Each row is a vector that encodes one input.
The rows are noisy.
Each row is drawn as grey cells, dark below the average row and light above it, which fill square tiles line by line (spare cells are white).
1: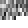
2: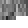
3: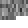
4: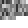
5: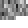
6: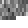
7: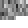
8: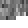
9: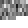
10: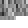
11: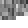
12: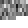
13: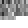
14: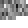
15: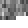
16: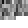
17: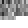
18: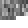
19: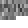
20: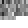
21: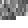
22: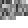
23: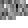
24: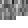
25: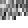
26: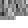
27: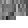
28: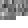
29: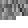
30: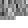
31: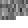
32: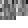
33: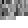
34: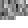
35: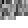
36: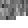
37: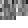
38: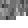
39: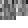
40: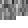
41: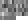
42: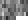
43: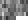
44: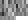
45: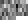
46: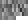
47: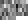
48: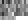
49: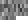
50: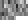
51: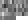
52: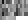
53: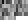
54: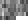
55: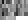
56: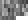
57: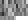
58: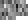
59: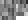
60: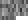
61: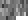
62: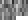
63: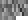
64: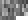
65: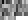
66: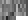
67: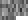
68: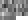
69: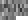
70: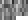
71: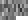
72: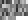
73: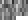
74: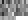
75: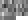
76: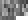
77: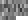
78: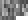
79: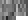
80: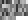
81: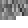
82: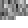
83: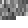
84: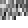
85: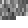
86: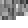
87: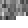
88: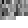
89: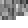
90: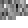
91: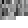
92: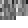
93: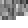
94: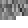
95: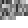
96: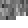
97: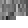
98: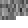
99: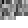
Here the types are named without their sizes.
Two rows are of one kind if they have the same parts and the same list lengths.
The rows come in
3 kinds.
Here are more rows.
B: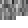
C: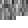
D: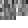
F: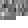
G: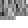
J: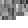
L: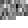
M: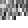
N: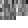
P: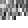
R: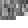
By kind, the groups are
B, C, D, F, J, N, R
G, L
M, P

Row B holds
a node of a tree.
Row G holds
a point on a circle.
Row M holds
a fixed value.
